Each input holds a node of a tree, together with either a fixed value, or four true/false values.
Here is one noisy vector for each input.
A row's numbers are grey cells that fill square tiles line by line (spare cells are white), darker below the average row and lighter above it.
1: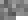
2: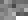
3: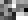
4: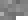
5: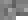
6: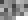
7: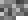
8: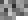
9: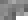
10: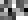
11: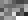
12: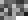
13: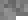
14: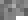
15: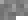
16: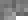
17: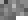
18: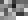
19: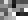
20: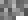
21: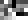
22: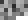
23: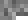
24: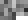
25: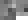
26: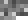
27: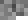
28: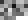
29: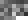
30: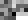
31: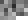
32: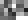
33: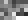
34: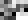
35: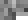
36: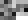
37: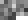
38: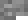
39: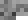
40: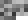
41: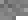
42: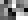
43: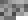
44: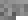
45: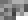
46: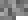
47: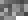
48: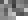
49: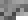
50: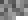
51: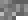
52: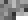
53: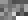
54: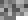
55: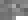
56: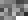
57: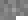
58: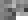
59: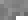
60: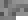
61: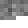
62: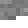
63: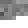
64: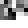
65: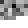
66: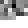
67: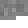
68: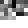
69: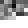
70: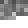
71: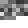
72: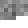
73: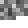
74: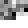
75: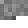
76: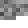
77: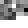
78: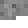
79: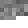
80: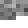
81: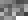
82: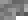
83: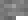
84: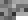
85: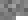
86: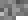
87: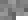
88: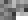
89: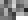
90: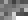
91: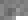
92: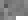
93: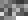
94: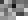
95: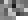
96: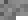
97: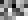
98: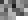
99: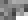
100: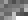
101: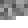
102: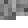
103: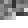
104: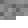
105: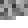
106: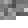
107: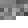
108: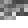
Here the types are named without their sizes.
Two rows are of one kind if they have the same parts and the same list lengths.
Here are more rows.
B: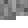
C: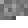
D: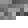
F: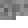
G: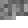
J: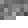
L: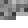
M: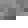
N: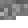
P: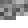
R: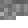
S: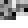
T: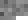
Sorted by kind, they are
B, L, S
C, D, F, G, J, M, N, P, R, T

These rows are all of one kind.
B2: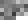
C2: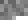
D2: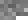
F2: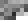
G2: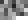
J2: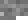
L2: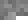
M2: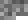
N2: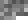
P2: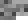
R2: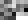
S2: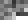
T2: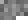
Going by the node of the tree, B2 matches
D2, G2 and N2.
